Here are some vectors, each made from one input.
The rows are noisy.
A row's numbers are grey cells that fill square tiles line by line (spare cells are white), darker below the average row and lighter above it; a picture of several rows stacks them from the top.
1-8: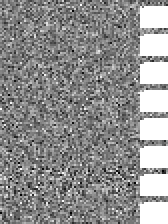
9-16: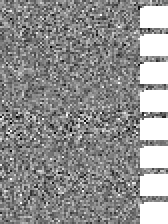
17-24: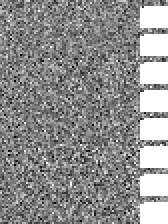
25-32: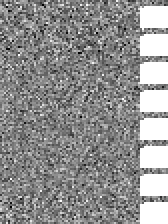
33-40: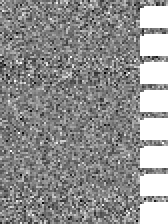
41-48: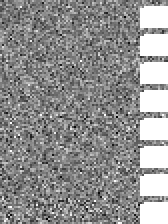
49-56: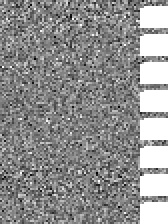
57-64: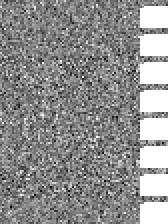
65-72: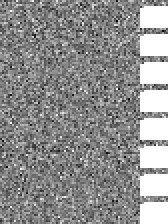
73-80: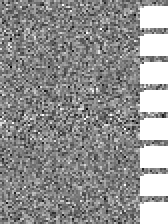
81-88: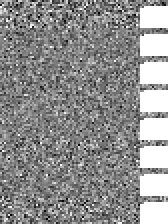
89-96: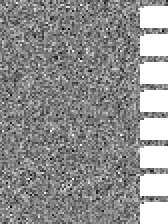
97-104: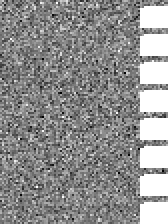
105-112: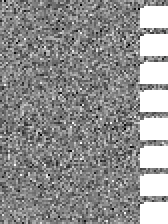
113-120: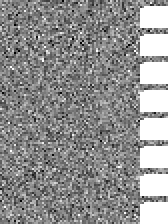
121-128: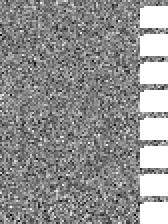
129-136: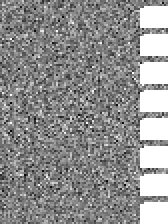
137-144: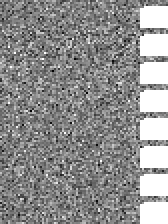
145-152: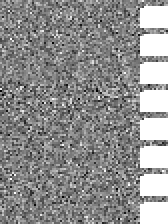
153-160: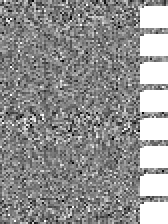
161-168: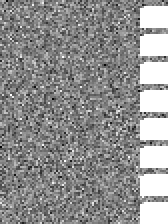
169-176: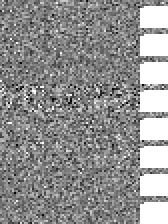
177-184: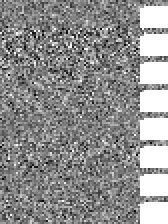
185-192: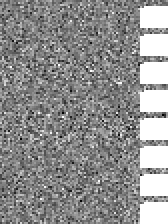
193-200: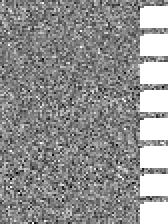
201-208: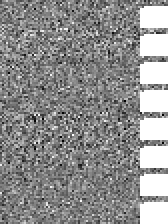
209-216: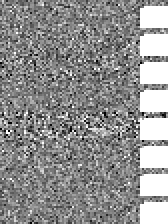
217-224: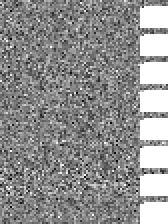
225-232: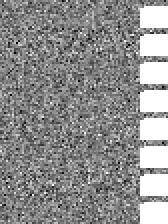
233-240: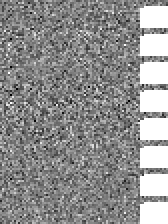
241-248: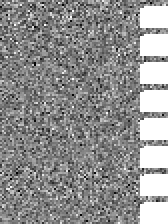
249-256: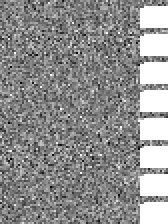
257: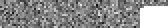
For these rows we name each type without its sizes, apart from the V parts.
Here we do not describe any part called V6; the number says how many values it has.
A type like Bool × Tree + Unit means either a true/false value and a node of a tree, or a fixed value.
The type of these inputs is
(Bool × Bool × Bool × Bool + Unit) × Line × V6.
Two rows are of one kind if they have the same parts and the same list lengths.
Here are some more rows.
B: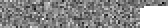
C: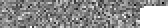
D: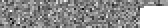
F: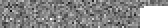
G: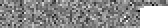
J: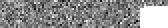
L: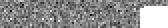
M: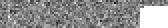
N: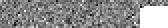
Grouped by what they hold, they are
B, C, D, J
F, G, L, M, N

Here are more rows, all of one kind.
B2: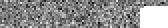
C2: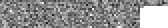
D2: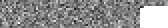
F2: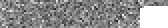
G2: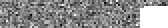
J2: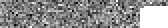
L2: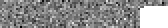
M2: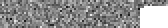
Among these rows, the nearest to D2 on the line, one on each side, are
C2 and F2.
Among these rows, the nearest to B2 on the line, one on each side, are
G2 and J2.
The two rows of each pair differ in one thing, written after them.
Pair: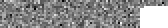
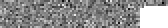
the value of V6
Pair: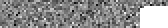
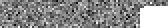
the value of V6
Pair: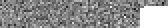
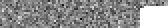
the place on the line
